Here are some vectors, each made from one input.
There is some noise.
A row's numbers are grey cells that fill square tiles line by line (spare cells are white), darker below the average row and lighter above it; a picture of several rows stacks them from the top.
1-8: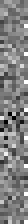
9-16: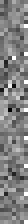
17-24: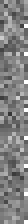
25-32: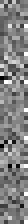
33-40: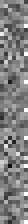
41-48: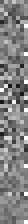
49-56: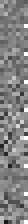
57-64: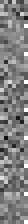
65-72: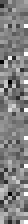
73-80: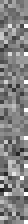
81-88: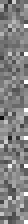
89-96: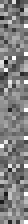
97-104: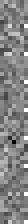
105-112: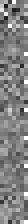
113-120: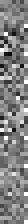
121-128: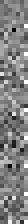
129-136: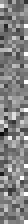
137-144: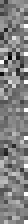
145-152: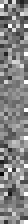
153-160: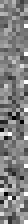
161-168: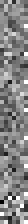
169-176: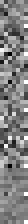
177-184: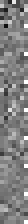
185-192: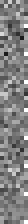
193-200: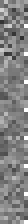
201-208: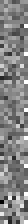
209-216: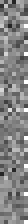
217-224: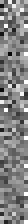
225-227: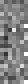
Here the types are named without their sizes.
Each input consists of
a node of a tree and a true/false value, together with either a node of a tree, or a list of points on a line.
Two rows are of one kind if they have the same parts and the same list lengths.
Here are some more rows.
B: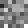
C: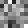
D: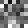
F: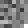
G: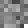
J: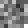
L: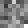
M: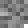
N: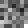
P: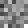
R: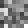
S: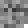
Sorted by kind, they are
B, P
C, F, G, L, R
D, J, M, S
N

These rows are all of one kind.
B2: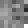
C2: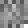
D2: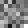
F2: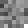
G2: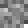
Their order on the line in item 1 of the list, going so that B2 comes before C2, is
B2, C2, D2, F2, G2.
